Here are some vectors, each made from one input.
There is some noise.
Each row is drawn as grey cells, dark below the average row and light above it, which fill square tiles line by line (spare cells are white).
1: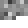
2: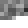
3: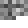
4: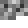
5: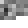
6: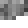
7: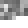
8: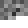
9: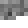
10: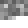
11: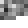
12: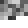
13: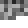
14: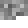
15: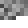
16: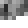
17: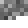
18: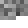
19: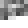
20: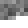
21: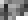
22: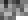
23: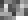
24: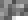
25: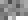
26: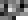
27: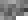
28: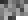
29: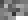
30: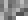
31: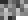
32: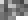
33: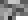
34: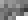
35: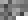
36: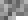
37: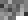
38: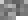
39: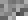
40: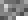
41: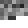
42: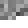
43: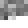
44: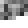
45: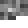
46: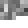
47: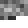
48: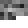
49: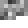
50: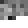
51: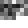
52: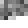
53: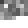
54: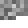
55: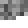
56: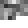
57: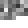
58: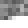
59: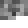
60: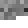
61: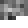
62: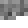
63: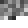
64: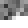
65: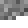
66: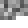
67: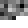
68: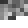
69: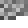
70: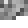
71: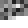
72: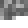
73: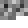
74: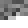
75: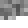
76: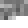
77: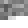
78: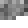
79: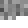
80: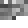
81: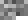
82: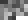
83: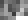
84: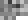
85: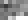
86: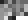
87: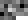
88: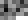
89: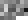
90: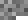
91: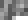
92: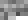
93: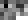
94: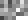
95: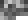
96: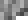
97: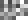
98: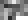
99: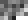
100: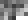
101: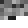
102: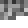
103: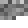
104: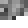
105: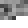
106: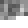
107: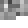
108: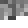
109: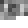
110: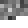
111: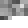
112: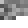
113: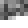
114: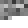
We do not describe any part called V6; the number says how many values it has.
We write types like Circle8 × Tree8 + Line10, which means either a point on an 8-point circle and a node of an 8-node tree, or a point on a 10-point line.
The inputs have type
(Bool × Bool × Bool + Unit) × V6 + Tree9.
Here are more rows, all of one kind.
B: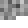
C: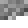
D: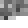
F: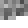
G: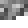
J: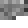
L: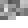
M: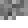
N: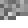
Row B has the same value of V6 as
D, F and M.
